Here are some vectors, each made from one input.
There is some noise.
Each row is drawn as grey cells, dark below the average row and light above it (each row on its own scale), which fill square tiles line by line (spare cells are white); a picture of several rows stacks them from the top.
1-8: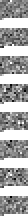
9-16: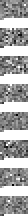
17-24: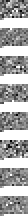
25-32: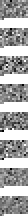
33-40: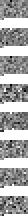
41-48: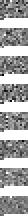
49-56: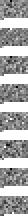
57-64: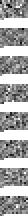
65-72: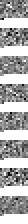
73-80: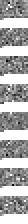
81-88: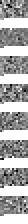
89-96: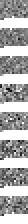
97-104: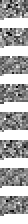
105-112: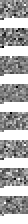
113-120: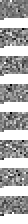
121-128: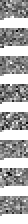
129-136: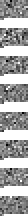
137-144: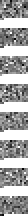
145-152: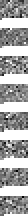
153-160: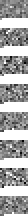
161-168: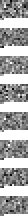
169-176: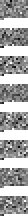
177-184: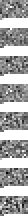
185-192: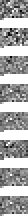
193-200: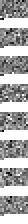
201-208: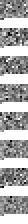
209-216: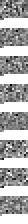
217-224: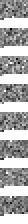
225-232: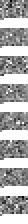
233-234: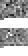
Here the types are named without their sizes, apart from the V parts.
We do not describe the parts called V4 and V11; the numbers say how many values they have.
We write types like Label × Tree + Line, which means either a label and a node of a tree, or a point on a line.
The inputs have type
Bool × Circle × (Tree + V4) + V11.
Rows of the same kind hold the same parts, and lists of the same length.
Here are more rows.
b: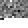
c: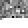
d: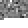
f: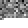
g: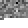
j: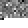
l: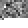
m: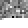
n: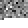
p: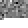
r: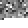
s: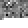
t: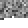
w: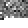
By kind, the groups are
b, d, g, n, p, r, t
c, f, j, m, s, w
l

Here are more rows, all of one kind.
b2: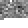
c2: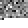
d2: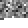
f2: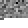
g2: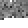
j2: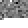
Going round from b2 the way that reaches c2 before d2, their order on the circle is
b2, j2, f2, c2, d2, g2.
